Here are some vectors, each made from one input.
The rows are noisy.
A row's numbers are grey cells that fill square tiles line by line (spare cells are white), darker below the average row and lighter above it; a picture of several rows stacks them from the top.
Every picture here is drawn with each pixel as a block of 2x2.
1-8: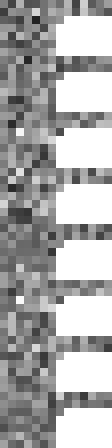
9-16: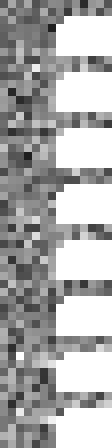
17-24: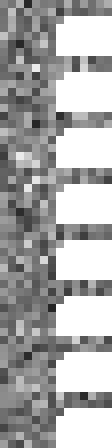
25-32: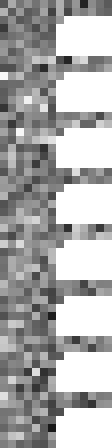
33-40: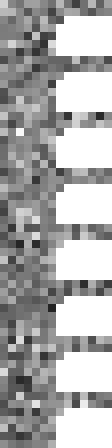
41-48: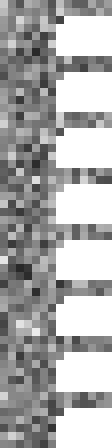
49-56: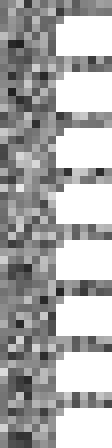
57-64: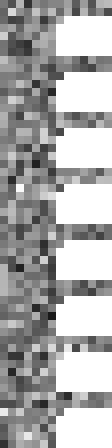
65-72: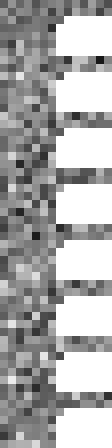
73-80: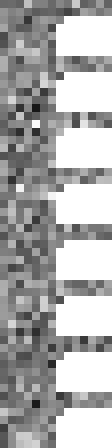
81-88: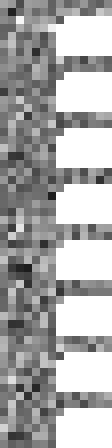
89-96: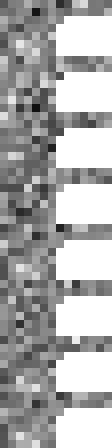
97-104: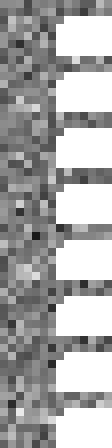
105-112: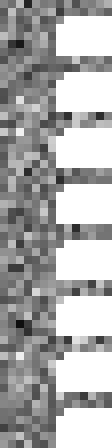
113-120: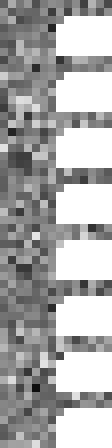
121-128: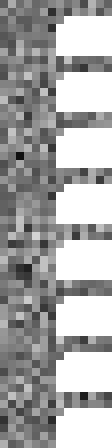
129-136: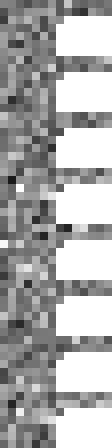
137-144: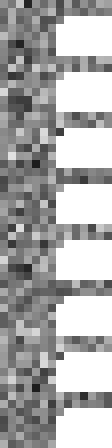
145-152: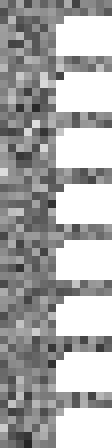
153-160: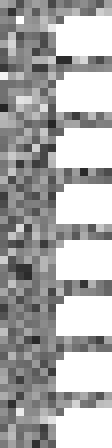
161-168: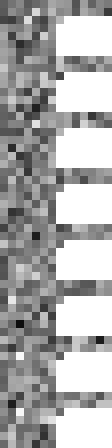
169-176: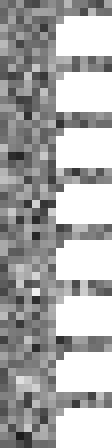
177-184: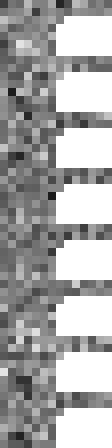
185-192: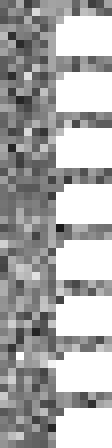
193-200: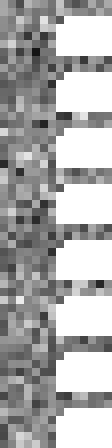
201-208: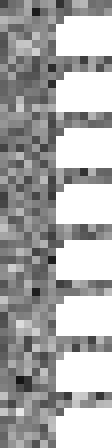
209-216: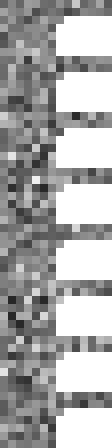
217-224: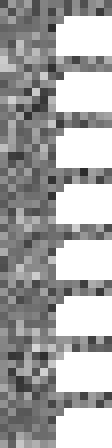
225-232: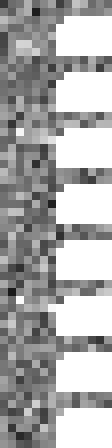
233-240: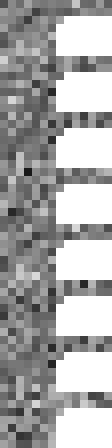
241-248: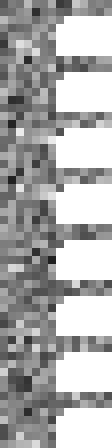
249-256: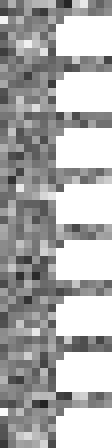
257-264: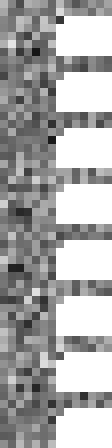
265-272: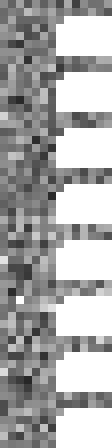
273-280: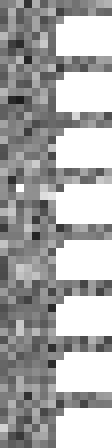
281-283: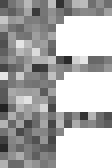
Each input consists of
either a point on an 11-point circle, or a node of a 7-node tree and a true/false value.
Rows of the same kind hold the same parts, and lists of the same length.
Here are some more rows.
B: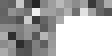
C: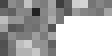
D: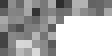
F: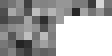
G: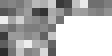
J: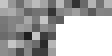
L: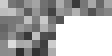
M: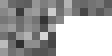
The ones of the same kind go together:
B, F, M
C, D, G, J, L

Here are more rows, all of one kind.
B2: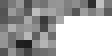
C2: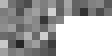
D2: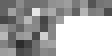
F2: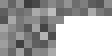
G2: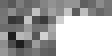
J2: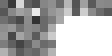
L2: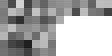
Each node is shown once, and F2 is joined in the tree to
D2 and J2.
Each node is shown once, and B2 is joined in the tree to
D2 and L2.
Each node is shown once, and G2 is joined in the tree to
C2 and D2.
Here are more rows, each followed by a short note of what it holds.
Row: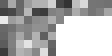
a point on an 11-point circle
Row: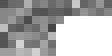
a point on an 11-point circle
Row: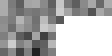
a point on an 11-point circle
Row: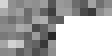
a point on an 11-point circle
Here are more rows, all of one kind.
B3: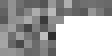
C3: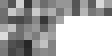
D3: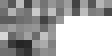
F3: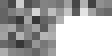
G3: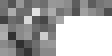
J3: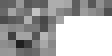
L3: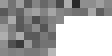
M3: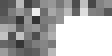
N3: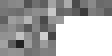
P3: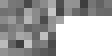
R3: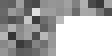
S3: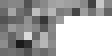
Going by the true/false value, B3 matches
L3, N3 and P3.
